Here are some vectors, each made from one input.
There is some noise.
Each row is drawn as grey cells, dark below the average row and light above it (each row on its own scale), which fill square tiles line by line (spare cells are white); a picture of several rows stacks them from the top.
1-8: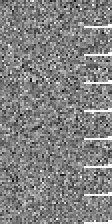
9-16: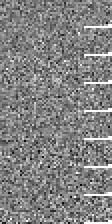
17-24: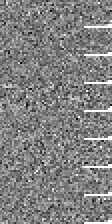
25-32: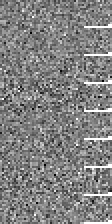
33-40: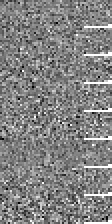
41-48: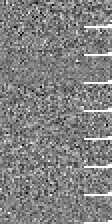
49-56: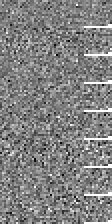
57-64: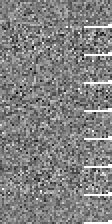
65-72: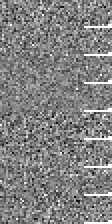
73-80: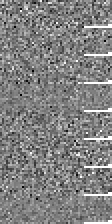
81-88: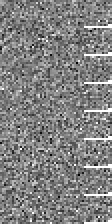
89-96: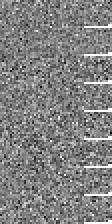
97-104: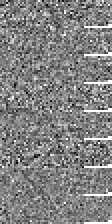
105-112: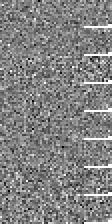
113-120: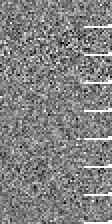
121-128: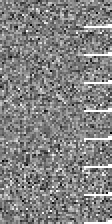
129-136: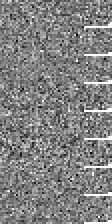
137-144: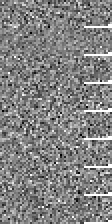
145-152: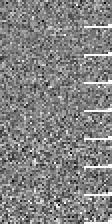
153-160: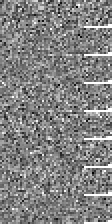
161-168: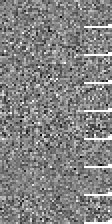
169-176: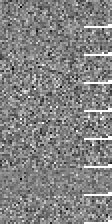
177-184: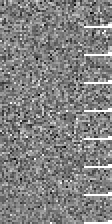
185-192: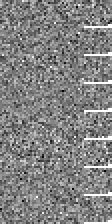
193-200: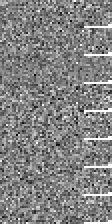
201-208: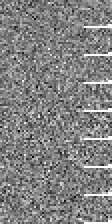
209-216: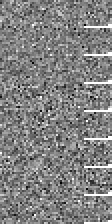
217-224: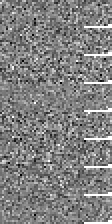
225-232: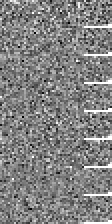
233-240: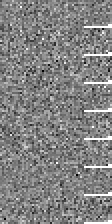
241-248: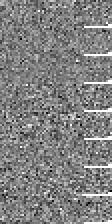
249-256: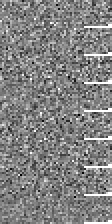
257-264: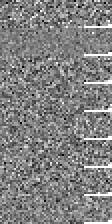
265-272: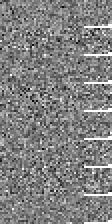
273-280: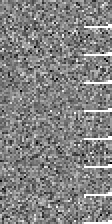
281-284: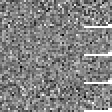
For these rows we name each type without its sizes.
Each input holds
a node of each of four trees, together with either a fixed value, or a node of a tree.
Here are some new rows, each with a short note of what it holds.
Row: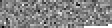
a node of each of five trees
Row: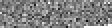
a node of each of four trees
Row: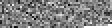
a node of each of four trees
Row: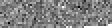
a node of each of four trees
